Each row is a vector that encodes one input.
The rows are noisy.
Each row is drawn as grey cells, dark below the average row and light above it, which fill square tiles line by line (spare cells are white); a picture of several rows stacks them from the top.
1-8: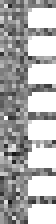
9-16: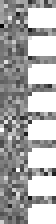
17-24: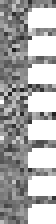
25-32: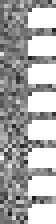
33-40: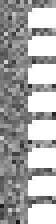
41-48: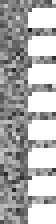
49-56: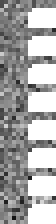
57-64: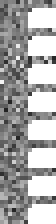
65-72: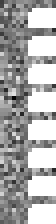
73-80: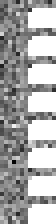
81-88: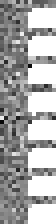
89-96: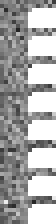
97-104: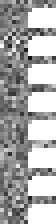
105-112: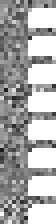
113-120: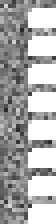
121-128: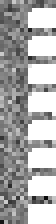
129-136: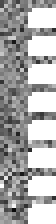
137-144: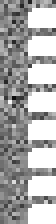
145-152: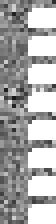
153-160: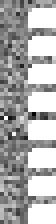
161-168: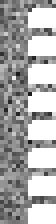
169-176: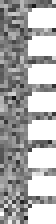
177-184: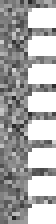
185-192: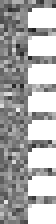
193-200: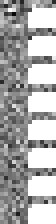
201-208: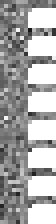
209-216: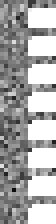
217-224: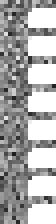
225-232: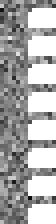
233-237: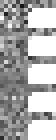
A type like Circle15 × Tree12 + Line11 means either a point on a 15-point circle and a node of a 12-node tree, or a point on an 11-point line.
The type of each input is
List2(Line7).
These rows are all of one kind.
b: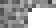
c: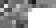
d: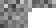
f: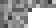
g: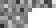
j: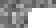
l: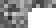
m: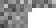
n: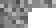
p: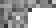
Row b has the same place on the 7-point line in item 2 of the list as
c, g and m.
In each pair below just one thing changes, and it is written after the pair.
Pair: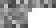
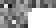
the place on the 7-point line in item 2 of the list
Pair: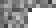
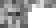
the place on the 7-point line in item 1 of the list
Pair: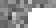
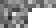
the place on the 7-point line in item 2 of the list
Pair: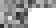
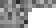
the place on the 7-point line in item 1 of the list
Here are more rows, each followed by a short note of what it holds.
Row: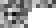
a list of one item
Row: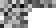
the empty list
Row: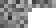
a list of two items
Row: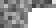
a list of two items
